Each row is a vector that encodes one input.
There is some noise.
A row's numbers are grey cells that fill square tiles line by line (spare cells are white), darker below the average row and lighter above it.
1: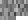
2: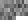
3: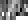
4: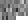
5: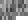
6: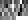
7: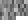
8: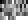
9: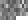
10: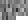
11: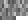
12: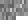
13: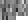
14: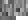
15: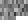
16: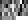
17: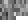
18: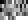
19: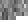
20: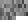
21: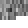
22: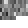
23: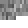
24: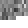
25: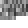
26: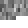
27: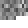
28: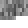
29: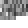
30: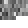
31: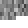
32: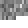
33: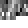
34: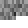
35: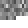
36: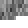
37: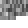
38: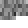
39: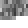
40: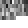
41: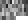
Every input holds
either one of 4 labels, or three true/false values.
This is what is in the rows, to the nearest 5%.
About 20% of them hold one of 4 labels. The rest hold three true/false values.
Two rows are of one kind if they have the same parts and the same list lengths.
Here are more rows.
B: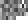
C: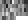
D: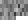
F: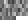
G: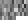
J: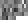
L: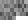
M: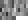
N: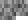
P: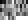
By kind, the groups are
B, D, F, G, J, L, M, N
C, P

